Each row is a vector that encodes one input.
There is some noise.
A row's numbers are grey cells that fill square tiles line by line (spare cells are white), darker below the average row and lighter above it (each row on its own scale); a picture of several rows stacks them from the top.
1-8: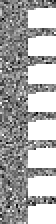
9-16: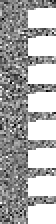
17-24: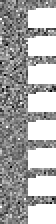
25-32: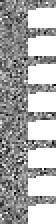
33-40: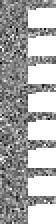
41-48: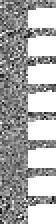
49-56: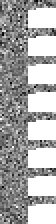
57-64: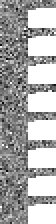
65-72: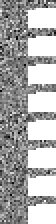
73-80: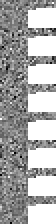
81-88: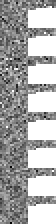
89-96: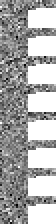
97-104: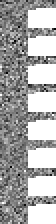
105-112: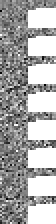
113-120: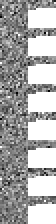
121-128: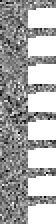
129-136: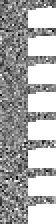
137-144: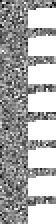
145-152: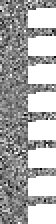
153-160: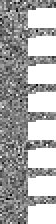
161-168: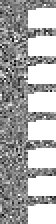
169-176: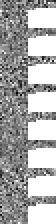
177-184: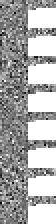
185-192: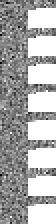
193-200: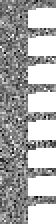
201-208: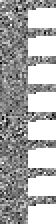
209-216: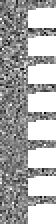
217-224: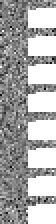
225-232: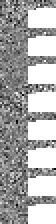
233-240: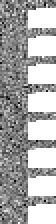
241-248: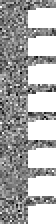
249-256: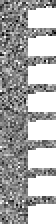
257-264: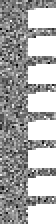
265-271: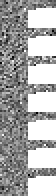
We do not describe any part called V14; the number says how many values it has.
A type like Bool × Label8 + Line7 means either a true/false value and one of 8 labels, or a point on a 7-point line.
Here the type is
(Circle11 + List2(Line11)) × V14.
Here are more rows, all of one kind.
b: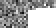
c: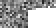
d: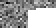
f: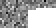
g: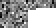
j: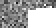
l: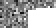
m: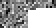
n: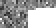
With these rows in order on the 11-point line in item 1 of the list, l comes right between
j and m.
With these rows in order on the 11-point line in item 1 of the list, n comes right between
d and j.
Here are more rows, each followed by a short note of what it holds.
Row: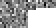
a point on an 11-point circle and a value of V14
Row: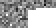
a point on an 11-point circle and a value of V14
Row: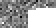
a value of V14, together with a list of one item
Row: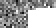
a value of V14, together with a list of one item
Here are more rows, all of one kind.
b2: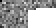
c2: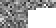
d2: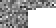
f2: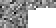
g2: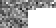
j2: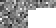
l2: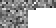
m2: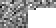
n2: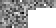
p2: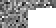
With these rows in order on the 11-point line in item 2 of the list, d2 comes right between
b2 and l2.
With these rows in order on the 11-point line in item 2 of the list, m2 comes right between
j2 and n2.
